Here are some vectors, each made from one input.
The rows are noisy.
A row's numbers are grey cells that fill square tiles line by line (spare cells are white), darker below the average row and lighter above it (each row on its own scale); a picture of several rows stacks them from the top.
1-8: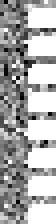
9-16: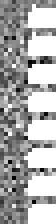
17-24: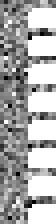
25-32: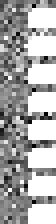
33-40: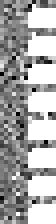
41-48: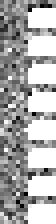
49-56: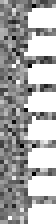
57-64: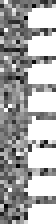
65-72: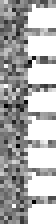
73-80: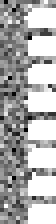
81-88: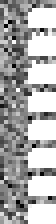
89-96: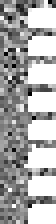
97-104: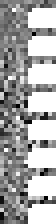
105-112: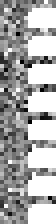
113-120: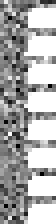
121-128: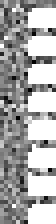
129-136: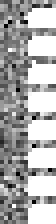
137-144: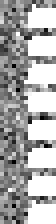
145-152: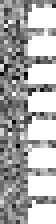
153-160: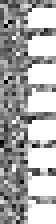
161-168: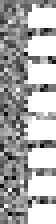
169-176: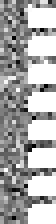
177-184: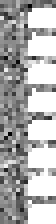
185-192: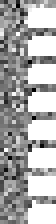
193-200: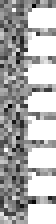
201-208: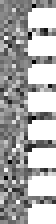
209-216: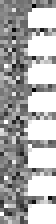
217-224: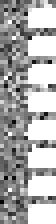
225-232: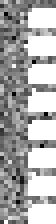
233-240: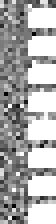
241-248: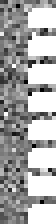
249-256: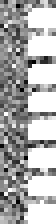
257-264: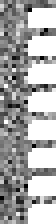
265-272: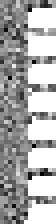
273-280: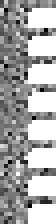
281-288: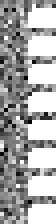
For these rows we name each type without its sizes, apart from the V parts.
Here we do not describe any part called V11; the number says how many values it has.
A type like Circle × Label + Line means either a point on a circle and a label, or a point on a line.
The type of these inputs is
(Label + Line) × V11.
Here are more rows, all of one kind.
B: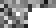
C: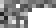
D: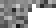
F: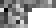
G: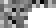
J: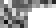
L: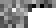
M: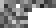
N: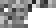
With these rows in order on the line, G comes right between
F and J.
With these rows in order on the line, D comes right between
B and L.
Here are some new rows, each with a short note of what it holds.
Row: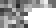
a label and a value of V11
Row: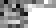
a label and a value of V11
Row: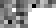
a label and a value of V11
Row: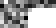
a point on a line and a value of V11
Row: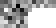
a label and a value of V11
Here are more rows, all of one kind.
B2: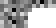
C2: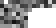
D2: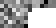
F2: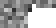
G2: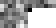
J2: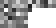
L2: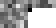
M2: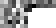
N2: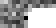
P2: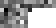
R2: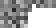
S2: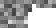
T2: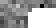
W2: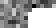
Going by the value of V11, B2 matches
F2, J2 and R2.
